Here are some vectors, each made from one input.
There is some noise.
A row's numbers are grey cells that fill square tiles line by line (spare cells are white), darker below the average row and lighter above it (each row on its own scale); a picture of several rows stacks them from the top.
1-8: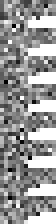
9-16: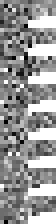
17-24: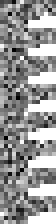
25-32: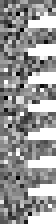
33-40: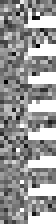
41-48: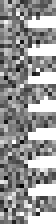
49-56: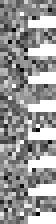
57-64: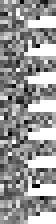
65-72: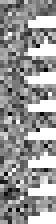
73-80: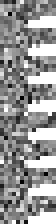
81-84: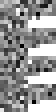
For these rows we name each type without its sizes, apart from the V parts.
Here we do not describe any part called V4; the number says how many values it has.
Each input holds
a value of V4, together with either a point on a line, or three true/false values.
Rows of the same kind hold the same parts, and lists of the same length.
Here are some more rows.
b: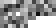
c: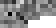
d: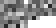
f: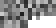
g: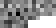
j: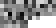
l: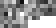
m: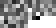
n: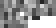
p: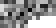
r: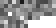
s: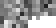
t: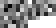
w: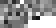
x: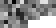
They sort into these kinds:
b, c, d, g, j, p, t, w
f, l, m, n, r, s, x

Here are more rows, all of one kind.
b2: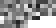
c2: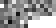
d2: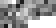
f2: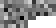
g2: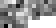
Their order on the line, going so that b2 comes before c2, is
d2, f2, g2, b2, c2.
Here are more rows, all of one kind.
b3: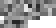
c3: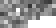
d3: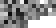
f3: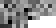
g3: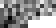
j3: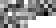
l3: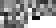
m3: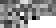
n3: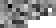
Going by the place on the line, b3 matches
c3 and g3.
